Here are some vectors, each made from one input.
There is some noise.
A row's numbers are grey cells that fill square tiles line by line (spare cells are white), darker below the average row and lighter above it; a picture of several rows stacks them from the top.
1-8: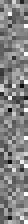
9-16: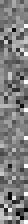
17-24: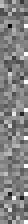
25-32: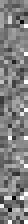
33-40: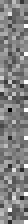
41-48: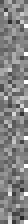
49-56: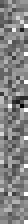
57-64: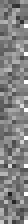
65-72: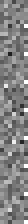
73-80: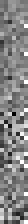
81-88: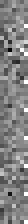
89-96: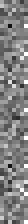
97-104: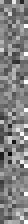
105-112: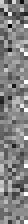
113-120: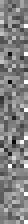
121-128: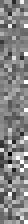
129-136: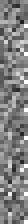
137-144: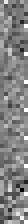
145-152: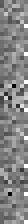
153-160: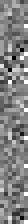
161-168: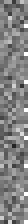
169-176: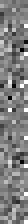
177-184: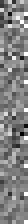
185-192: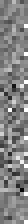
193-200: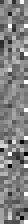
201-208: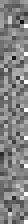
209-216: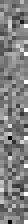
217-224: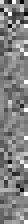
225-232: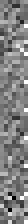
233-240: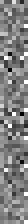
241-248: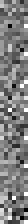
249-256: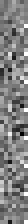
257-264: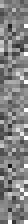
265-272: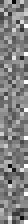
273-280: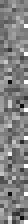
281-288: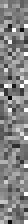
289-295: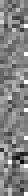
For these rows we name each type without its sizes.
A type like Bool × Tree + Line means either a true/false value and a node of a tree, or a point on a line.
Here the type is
Bool × Bool × Bool + Label.
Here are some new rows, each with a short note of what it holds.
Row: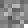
three true/false values
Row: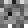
a label
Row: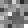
three true/false values
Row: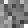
a label
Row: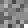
three true/false values
